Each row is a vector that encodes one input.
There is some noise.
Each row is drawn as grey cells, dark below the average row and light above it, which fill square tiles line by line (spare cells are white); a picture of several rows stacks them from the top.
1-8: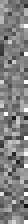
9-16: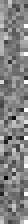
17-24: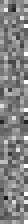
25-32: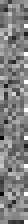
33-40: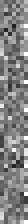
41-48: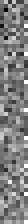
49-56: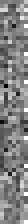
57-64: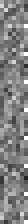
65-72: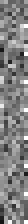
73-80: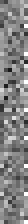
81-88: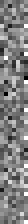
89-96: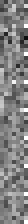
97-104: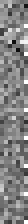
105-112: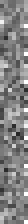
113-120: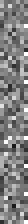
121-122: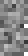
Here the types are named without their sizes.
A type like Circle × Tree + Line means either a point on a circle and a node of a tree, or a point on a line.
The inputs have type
List(Line).
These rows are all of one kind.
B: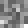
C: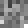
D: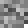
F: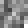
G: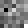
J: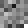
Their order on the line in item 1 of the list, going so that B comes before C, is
G, F, J, D, B, C.
